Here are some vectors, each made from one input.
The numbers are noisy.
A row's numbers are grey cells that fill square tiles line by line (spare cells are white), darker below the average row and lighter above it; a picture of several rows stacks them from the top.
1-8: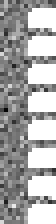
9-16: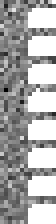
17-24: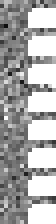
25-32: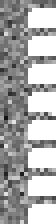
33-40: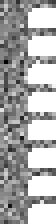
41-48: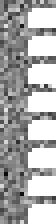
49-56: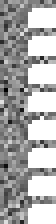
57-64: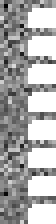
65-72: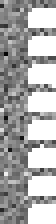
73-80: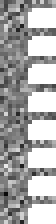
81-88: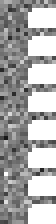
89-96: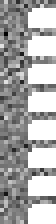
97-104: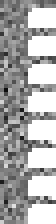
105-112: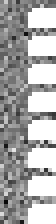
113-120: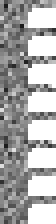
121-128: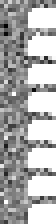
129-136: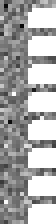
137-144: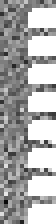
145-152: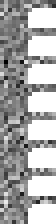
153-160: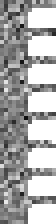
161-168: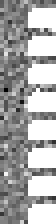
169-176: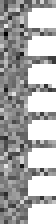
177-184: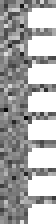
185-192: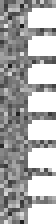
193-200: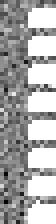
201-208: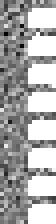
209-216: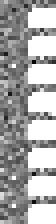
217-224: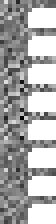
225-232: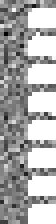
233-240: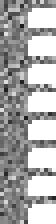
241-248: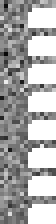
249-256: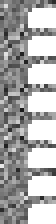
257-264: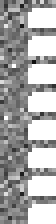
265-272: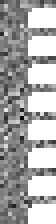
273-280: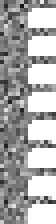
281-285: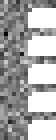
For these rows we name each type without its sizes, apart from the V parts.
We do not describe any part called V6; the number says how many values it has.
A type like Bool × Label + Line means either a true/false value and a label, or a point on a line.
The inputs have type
Label × Line + V6.
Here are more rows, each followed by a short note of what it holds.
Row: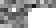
a value of V6
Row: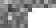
a label and a point on a line
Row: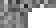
a label and a point on a line
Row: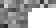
a label and a point on a line
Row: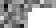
a value of V6
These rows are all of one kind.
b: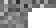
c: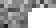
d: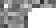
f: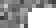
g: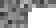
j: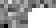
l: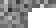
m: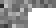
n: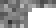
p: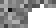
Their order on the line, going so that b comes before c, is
d, f, n, m, g, b, l, c, p, j.
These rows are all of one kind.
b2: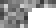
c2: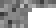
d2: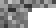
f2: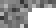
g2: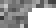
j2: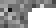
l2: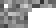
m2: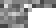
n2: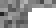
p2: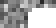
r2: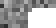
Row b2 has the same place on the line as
g2, l2, m2 and p2.
